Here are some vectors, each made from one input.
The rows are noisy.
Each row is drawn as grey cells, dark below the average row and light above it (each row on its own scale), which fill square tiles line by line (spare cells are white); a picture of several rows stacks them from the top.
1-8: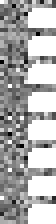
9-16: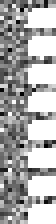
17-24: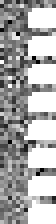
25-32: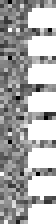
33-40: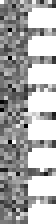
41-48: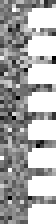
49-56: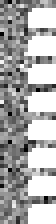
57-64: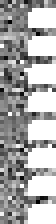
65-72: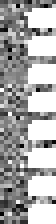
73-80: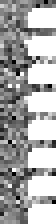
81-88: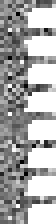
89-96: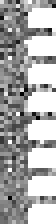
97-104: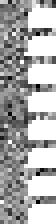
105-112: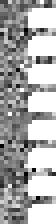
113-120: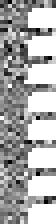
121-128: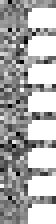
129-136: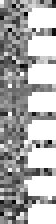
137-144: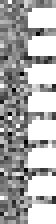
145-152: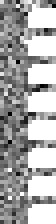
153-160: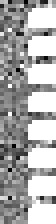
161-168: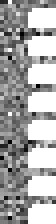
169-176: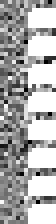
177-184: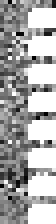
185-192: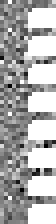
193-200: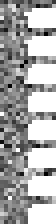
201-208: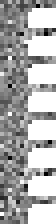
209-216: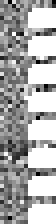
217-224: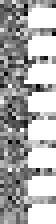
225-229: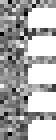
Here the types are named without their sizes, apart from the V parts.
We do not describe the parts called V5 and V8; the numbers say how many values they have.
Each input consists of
a value of V5, together with either a point on a circle and a true/false value, or a value of V8.
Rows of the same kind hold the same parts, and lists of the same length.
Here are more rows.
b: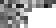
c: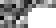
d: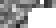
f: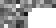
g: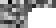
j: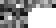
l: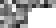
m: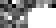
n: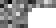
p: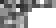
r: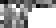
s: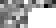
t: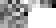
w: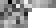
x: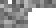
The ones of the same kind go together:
b, d, l, p, r, s, x
c, f, g, j, m, n, t, w

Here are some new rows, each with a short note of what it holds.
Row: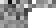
a value of V5 and a value of V8
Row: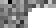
a value of V5 and a value of V8
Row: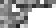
a point on a circle, a true/false value and a value of V5
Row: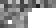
a point on a circle, a true/false value and a value of V5
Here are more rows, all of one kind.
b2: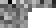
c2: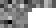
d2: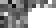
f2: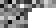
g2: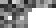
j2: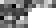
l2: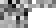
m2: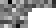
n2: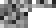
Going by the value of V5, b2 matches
l2 and n2.
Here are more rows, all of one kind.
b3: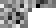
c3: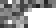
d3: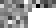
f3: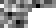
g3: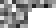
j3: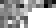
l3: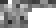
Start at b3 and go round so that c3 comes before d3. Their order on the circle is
b3, f3, g3, l3, j3, c3, d3.
